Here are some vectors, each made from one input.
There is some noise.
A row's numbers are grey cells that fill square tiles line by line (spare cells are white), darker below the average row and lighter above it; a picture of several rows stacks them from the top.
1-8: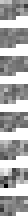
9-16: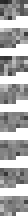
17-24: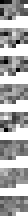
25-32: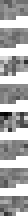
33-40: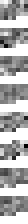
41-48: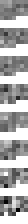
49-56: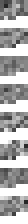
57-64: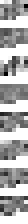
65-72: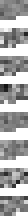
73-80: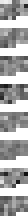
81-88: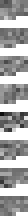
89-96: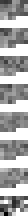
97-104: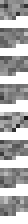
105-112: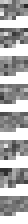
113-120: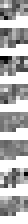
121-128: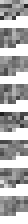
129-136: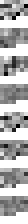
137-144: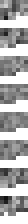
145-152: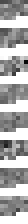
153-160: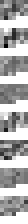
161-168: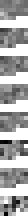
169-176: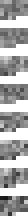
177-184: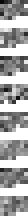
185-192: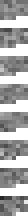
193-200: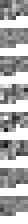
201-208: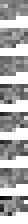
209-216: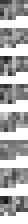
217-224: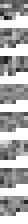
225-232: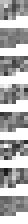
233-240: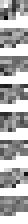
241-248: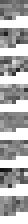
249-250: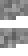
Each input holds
a point on an 11-point circle and a true/false value.
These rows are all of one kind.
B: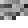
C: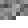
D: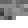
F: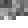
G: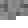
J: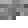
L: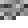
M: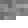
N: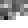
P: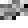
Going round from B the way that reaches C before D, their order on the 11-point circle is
B, F, M, N, L, C, G, D, J, P.
